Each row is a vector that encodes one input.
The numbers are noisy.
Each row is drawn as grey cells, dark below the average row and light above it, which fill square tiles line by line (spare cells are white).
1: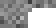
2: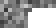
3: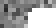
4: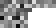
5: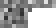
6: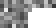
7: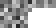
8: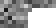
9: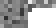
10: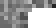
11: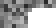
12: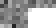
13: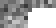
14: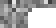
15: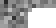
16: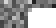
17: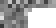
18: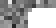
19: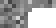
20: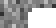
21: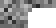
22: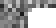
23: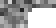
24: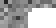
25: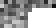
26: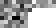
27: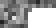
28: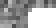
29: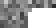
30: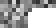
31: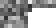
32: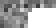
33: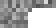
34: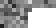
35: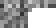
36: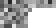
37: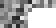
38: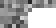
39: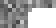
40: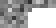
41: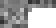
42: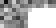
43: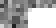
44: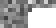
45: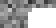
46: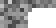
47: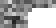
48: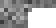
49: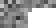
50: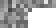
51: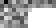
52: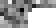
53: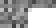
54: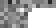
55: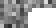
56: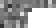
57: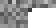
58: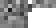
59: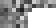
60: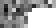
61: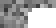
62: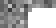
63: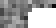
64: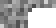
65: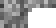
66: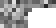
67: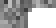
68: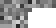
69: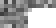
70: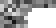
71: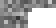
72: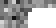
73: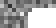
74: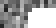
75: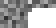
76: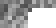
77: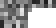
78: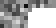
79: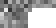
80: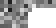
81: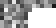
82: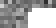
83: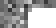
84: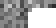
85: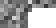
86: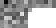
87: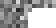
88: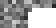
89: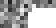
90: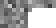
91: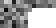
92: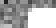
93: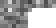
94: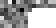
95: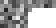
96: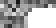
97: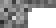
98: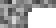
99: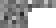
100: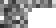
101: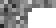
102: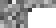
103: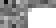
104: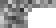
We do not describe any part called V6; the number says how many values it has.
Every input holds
a node of a 7-node tree, together with either a node of a 7-node tree, or a value of V6.
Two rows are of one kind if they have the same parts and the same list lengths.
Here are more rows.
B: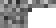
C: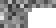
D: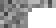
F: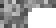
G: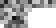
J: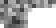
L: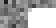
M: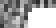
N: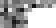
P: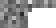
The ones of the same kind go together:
B, D, F, M, P
C, G, J, L, N

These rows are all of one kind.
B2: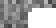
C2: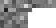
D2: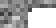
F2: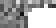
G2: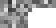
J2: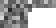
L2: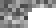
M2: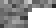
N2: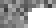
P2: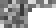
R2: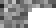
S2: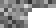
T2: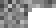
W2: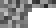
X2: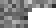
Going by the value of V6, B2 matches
F2, M2, R2 and X2.
